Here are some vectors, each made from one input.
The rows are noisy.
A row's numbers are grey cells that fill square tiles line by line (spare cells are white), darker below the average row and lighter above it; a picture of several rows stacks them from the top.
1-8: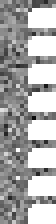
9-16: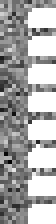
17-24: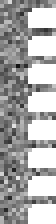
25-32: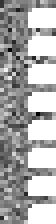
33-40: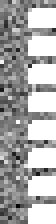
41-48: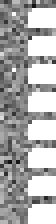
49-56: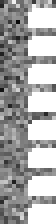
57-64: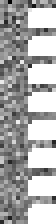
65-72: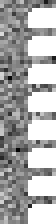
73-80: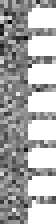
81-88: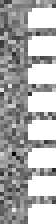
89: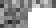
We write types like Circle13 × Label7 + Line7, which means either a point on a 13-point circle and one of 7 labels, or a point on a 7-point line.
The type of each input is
Bool × Line5 + Tree9.
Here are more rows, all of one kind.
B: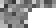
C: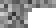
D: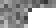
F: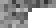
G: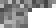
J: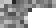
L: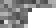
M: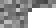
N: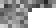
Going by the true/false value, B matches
C and J.
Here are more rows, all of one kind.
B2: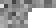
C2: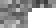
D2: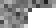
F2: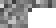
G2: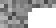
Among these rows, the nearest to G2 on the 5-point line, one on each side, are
B2 and C2.
